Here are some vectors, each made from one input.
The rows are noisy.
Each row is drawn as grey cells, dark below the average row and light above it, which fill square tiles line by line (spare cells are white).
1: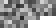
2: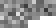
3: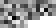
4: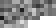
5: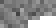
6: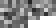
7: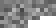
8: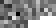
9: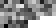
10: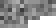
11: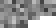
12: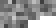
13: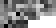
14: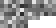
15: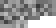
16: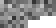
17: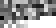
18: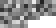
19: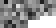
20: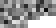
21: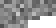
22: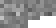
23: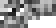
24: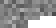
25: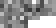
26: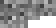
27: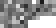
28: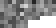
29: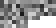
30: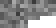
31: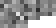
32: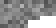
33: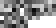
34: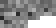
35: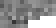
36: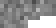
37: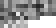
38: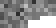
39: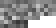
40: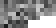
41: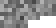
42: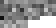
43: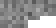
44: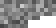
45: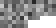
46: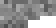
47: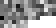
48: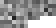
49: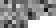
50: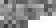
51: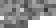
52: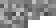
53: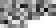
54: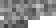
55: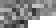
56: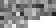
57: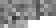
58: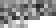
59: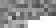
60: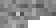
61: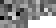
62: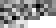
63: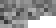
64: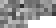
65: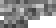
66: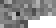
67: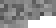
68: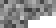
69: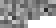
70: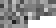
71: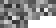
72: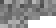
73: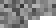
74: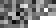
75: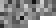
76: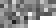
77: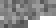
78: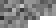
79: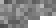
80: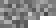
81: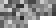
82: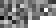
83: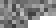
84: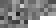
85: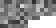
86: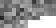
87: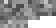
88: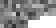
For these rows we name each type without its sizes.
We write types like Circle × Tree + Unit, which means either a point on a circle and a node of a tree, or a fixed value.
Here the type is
Line × Tree × (Tree + Unit).
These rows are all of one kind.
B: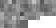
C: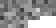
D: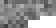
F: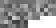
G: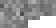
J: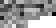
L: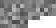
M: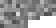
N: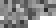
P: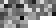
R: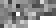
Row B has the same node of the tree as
G and M.
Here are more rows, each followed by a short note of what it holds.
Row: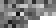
a point on a line and a node of each of two trees
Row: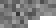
a point on a line and a node of each of two trees
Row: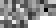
a point on a line and a node of a tree
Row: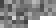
a point on a line and a node of each of two trees
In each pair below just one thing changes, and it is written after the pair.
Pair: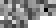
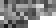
the node of the tree
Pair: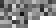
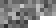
the node of the tree
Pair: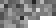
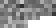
the node of the tree
